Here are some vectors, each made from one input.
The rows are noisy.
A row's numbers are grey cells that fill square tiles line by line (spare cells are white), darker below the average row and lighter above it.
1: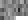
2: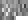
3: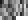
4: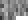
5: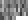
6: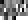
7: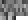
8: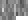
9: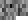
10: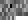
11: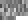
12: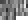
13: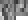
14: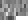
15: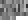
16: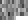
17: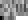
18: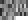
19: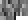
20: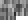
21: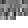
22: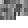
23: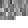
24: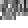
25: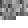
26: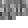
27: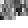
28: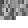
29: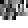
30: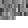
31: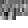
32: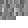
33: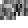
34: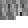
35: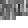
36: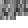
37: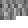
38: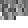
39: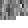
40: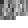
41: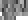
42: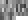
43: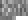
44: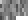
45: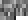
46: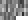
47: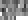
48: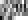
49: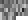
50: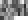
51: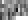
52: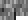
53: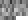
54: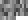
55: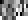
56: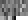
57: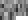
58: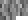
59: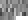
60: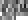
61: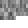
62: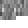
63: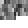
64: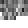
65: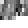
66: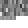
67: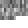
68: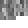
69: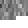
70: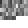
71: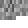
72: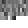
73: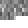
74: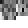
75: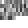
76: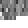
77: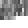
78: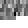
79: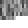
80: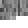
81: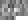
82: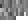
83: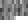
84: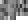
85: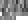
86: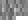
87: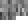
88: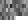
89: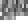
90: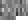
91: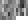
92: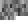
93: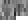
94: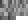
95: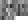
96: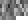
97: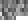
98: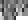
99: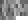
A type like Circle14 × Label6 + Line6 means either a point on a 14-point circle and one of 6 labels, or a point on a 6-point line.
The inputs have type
Bool × Line6 + Line7.
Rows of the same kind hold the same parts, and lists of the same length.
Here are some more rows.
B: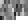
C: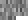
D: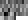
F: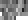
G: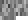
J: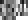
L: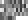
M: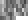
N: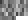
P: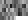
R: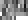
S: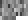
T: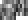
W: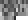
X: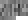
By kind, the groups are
B, D, F, P, R, T, W, X
C, G, J, L, M, N, S

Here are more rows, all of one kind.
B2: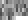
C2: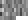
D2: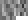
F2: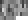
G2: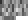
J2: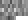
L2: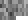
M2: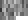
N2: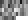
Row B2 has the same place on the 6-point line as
D2, F2 and M2.
